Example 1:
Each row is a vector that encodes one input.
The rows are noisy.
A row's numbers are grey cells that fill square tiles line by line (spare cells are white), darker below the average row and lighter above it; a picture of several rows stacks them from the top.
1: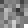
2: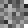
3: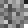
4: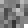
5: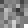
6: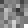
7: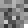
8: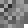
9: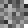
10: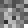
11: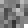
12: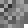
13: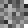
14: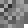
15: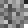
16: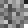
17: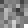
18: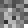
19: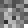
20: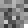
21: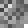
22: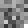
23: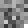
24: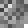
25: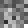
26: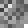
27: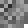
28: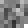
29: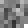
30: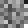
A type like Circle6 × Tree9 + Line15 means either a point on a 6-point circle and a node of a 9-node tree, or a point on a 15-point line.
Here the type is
Bool × Bool × Bool.
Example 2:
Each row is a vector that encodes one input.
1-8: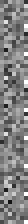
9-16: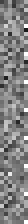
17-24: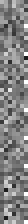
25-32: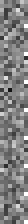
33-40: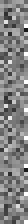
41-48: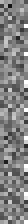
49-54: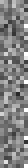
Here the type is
Bool × Bool × Bool × Bool.
